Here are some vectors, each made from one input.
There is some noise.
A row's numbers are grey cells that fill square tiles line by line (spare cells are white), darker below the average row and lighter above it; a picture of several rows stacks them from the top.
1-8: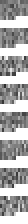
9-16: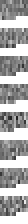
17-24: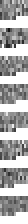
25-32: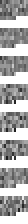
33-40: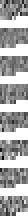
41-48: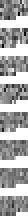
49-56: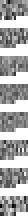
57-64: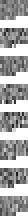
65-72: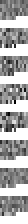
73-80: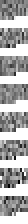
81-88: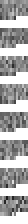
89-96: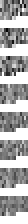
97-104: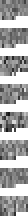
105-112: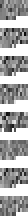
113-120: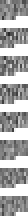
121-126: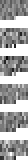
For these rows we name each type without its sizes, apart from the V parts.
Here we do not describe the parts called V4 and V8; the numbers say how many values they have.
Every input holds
a point on a line, together with either a fixed value, or a true/false value, a value of V4 and a value of V8.
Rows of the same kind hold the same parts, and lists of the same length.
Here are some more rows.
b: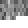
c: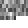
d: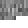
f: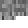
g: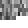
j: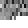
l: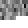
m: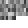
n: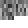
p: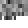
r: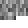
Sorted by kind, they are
b, c, d, f, g, l, m, n, r
j, p

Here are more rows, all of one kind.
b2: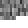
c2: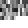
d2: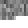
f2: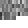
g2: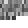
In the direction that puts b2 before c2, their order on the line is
g2, f2, b2, d2, c2.
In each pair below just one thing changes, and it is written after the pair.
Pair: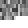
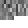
the value of V8
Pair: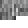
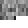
the value of V4
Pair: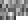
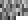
the value of V8
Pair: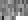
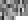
the place on the line
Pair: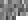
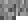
the true/false value
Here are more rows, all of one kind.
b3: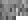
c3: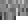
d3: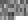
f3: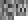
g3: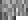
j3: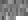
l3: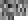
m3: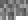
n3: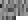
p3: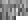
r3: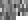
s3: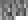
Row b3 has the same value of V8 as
d3 and m3.
